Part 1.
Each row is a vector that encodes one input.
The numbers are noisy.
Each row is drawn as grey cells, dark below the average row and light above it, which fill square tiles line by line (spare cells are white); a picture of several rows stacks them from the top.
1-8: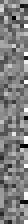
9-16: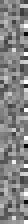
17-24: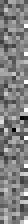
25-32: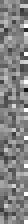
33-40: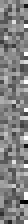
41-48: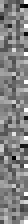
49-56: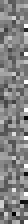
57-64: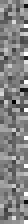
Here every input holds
a point on a 7-point line.
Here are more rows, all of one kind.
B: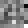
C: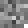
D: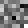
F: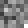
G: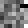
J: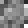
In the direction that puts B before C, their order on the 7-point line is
D, G, B, F, J, C.
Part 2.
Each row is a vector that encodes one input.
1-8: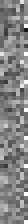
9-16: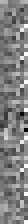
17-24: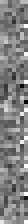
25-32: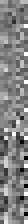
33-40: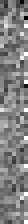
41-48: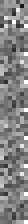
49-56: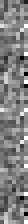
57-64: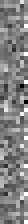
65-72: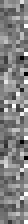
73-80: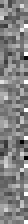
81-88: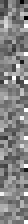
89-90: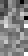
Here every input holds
a point on a 7-point line.
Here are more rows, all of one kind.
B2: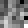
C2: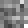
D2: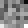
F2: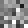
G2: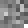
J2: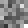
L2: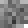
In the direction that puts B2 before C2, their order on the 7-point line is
B2, D2, G2, J2, L2, C2, F2.
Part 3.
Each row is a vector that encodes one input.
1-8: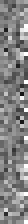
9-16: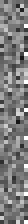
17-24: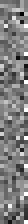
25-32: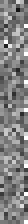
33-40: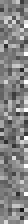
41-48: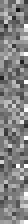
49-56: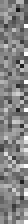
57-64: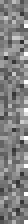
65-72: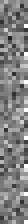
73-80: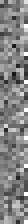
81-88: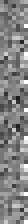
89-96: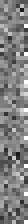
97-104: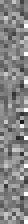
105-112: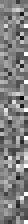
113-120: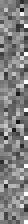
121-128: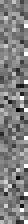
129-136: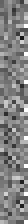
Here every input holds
one of 10 labels.
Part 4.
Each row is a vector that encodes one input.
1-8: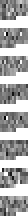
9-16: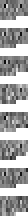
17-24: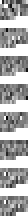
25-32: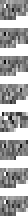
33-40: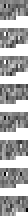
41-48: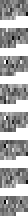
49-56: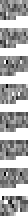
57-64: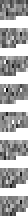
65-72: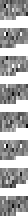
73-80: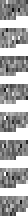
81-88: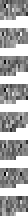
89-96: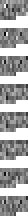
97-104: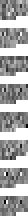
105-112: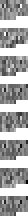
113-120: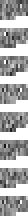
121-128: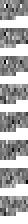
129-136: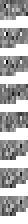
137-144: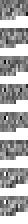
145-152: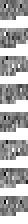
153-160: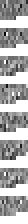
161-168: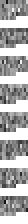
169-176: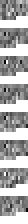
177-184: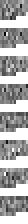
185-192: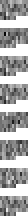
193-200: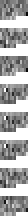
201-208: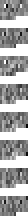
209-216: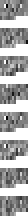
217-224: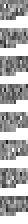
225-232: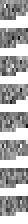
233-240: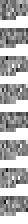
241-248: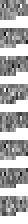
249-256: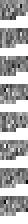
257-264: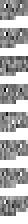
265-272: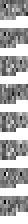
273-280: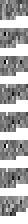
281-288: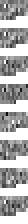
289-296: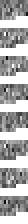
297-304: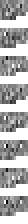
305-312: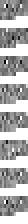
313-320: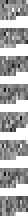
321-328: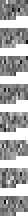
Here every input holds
either a fixed value, or four true/false values.
